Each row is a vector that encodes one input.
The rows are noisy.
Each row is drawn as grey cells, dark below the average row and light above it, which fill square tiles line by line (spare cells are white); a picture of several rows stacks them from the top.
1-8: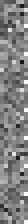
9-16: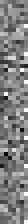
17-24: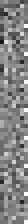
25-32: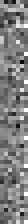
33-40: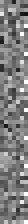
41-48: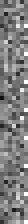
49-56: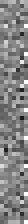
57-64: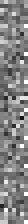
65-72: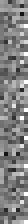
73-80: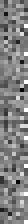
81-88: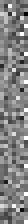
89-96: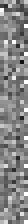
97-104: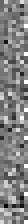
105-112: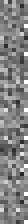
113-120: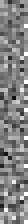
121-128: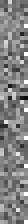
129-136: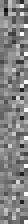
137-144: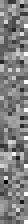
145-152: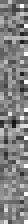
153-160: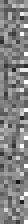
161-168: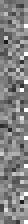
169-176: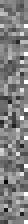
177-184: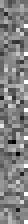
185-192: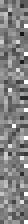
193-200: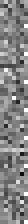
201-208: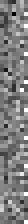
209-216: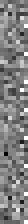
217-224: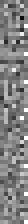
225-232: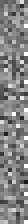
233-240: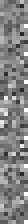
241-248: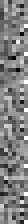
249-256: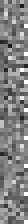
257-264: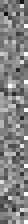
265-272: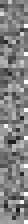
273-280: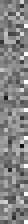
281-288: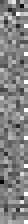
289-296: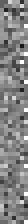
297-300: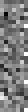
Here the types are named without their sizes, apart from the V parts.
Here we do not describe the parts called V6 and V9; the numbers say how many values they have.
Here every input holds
a value of V6, together with either a point on a circle, or a label and a value of V9.
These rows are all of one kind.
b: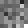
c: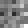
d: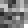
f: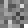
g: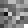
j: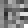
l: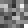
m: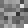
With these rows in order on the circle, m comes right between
c and f.
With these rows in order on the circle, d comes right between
b and l.
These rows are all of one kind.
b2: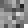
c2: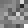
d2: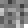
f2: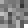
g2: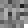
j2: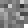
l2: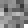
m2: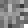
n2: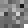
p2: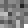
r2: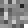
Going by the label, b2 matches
c2, d2 and j2.
